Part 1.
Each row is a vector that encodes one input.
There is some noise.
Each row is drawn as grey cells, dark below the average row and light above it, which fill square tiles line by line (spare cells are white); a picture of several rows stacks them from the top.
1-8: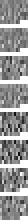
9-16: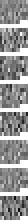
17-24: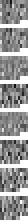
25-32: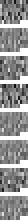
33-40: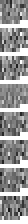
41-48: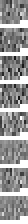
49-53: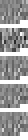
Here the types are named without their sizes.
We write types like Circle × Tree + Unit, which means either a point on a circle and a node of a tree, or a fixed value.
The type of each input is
Line.
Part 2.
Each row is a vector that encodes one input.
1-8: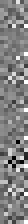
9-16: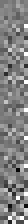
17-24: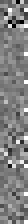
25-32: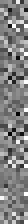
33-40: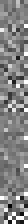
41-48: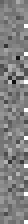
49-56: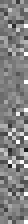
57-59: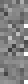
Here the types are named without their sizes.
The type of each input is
Bool × Bool × Bool × Bool + Unit.
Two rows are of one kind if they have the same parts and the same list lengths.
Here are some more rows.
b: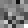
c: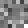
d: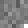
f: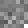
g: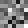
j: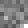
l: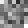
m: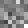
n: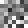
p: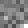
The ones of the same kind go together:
b, c, d, f, g, j, m, p
l, n

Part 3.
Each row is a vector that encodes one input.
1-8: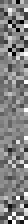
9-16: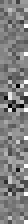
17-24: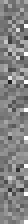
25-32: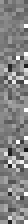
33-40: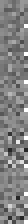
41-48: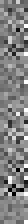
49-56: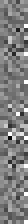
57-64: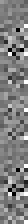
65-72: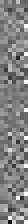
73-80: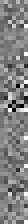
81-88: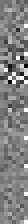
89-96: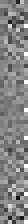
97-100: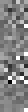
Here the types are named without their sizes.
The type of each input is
Bool × Bool × Bool.
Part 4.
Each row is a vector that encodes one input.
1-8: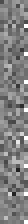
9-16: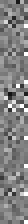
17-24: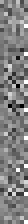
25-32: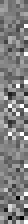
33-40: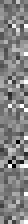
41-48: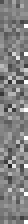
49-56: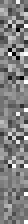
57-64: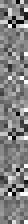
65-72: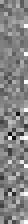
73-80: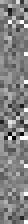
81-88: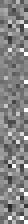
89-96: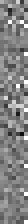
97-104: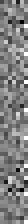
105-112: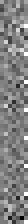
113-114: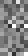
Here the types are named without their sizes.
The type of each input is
Line.
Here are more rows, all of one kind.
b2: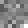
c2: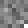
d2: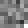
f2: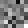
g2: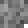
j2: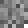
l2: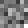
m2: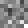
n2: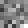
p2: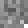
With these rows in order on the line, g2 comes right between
c2 and j2.
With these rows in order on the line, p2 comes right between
f2 and m2.
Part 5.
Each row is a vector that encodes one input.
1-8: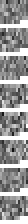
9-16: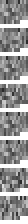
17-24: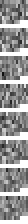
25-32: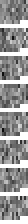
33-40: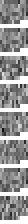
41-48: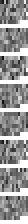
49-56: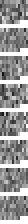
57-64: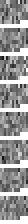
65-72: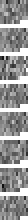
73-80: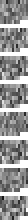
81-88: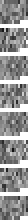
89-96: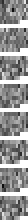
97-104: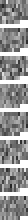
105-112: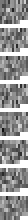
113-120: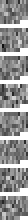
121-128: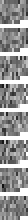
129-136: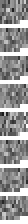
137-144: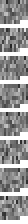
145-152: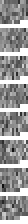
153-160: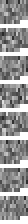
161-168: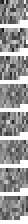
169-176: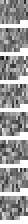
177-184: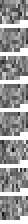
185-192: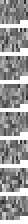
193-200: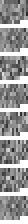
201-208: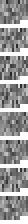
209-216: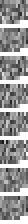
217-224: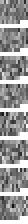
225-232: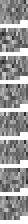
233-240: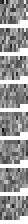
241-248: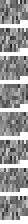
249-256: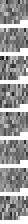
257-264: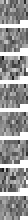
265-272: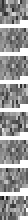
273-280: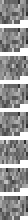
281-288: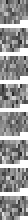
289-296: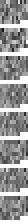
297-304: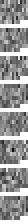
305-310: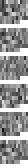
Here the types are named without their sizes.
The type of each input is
Bool × Bool × Bool × Bool.
